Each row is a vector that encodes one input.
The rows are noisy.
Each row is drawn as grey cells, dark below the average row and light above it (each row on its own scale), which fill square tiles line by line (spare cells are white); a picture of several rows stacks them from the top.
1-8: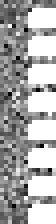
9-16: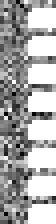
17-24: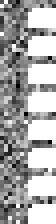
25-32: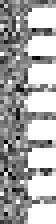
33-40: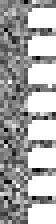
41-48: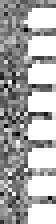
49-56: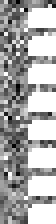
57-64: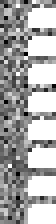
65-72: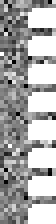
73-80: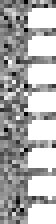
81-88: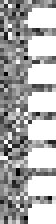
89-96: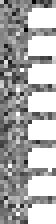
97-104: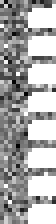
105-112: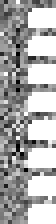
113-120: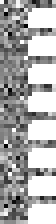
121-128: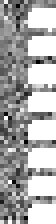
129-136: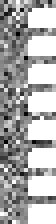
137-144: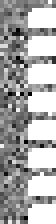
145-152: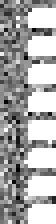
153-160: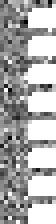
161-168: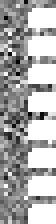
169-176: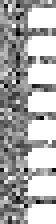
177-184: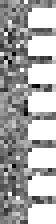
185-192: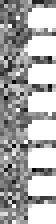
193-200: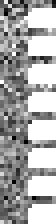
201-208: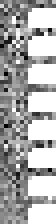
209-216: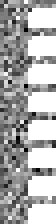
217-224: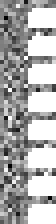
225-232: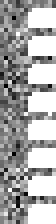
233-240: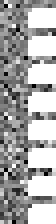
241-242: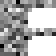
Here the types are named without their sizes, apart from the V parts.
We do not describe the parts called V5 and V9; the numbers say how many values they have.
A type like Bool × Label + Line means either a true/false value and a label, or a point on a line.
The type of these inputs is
(Bool × V9 + Unit) × Label × Line + V5.
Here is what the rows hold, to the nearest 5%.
About 85% of them hold a label and a point on a line, together with either a fixed value, or a true/false value and a value of V9. The rest hold a value of V5.
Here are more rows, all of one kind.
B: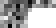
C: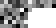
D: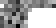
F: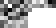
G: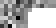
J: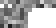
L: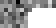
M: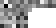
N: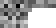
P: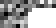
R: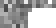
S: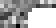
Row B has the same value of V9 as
G, J, L and P.
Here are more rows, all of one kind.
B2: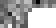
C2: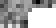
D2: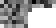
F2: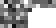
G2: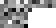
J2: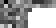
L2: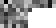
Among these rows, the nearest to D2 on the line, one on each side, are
J2 and L2.
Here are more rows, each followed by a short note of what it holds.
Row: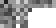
a label and a point on a line
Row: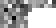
a label, a point on a line, a true/false value and a value of V9
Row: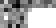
a label, a point on a line, a true/false value and a value of V9
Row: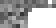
a label, a point on a line, a true/false value and a value of V9
